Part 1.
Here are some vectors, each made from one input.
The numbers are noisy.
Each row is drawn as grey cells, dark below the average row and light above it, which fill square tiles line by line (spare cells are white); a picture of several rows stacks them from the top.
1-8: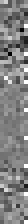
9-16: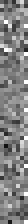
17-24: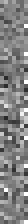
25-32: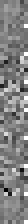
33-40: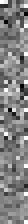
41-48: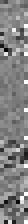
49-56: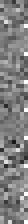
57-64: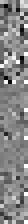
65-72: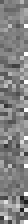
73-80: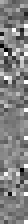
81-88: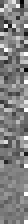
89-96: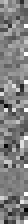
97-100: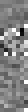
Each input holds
either a fixed value, or a node of a 7-node tree.
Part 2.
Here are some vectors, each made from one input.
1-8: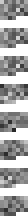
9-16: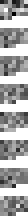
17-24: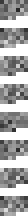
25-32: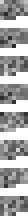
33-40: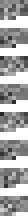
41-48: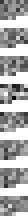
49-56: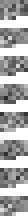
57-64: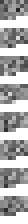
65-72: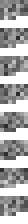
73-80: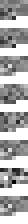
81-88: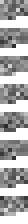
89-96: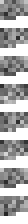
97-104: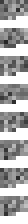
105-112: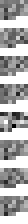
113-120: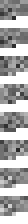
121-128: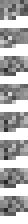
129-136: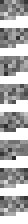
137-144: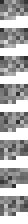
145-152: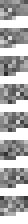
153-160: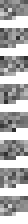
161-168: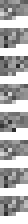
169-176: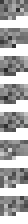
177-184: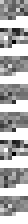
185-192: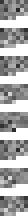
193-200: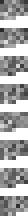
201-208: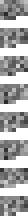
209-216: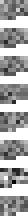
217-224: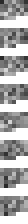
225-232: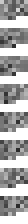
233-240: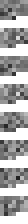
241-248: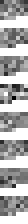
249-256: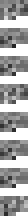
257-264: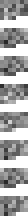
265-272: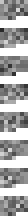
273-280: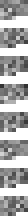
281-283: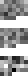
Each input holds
either a fixed value, or three true/false values.
